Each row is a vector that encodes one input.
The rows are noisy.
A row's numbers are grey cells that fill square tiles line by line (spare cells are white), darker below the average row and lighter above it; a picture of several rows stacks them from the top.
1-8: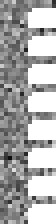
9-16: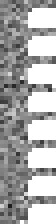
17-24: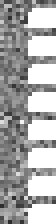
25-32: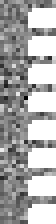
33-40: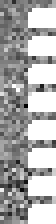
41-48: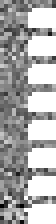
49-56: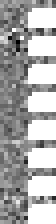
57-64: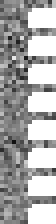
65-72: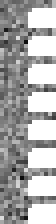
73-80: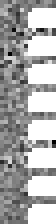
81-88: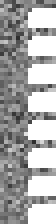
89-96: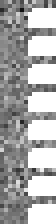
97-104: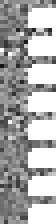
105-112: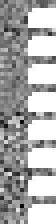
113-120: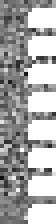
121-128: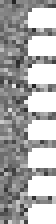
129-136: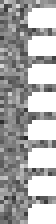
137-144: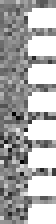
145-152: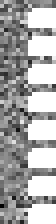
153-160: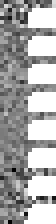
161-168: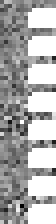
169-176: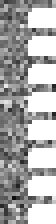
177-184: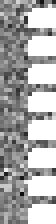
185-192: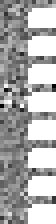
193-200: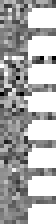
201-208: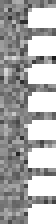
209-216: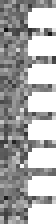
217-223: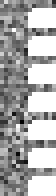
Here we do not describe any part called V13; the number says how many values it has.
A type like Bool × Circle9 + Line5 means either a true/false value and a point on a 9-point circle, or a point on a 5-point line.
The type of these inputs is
(Circle16 + Label6) × V13.
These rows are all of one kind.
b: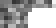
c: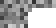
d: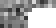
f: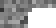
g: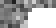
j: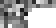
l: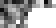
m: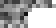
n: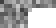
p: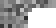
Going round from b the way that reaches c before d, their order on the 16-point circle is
b, p, c, f, j, g, n, l, m, d.
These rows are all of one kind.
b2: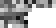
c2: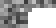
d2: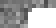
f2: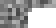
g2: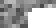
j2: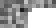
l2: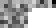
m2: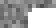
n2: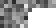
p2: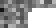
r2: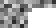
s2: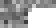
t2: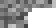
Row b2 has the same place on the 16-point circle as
g2, r2 and t2.
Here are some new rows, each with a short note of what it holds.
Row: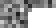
one of 6 labels and a value of V13
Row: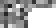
a point on a 16-point circle and a value of V13
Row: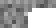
a point on a 16-point circle and a value of V13
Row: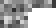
one of 6 labels and a value of V13
